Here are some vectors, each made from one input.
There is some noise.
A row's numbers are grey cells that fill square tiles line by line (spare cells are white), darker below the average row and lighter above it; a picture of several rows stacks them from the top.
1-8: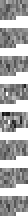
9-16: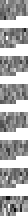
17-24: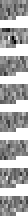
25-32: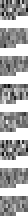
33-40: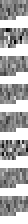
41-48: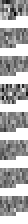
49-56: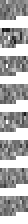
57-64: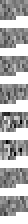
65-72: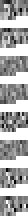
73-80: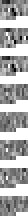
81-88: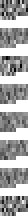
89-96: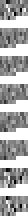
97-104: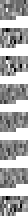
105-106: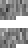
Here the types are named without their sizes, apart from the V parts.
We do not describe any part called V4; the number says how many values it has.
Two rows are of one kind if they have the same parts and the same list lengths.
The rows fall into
5 kinds.
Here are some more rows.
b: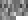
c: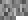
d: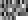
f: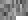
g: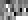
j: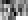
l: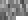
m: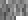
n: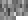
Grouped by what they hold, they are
b, n
c, m
d
f, l
g, j

